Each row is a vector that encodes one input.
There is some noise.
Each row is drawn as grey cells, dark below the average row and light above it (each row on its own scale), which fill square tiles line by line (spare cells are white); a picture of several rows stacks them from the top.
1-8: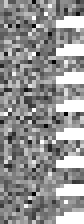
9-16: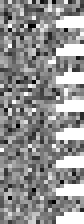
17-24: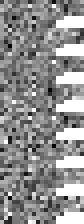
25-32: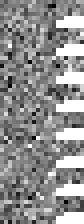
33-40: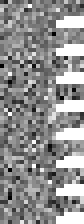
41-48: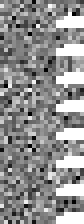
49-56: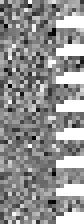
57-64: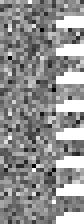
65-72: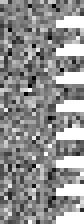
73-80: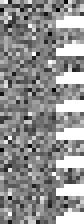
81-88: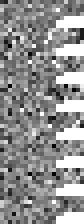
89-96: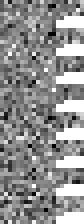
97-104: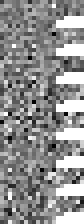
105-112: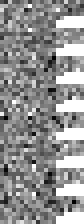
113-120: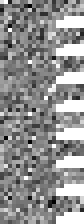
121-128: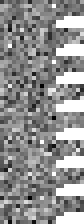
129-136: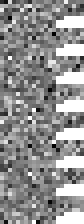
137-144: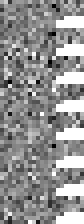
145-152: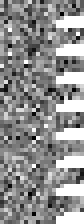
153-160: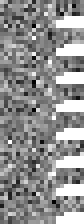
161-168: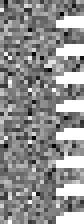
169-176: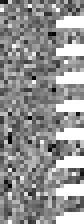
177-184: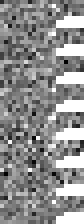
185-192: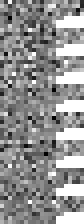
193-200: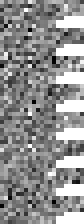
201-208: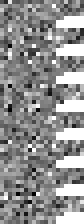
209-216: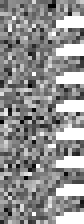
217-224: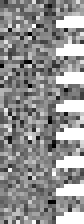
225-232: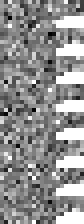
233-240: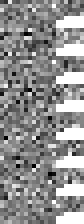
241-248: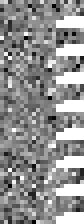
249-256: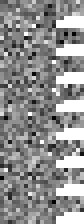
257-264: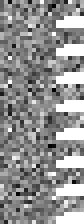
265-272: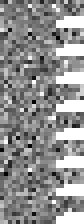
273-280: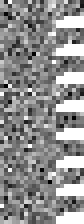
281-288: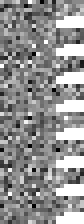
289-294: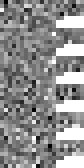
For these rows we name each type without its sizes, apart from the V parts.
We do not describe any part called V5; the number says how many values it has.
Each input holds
three true/false values, together with a list of items, each either a point on a line, or a value of V5.
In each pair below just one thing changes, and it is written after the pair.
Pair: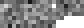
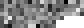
one of the three true/false values
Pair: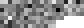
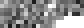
one of the three true/false values
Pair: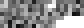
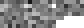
one of the three true/false values
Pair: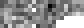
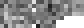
the value of V5 in item 2 of the list
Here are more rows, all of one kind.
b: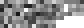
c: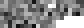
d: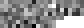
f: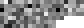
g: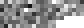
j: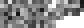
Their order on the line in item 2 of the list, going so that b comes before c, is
b, d, g, c, j, f.
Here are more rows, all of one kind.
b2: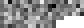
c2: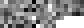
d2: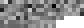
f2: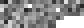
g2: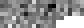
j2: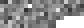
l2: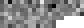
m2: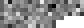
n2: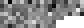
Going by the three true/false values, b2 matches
l2, m2 and n2.
